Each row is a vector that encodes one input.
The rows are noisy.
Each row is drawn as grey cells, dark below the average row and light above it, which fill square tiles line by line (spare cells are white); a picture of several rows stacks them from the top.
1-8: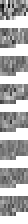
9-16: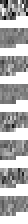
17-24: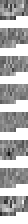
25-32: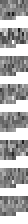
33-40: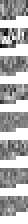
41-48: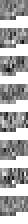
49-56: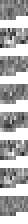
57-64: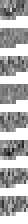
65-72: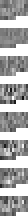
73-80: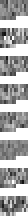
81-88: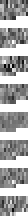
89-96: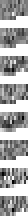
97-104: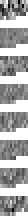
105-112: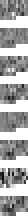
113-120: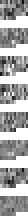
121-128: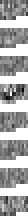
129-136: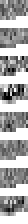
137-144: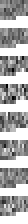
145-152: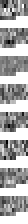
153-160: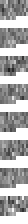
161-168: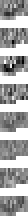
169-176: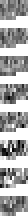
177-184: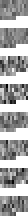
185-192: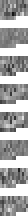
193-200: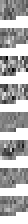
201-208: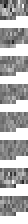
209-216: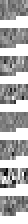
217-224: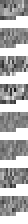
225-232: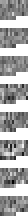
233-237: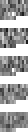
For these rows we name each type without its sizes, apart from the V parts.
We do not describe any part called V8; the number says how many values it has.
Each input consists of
a point on a line, together with either a point on a line, or a value of V8.
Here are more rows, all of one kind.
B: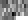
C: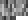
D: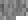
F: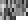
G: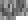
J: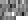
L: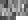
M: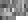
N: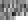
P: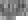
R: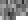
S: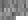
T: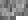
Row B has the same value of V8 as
C, P, R and S.
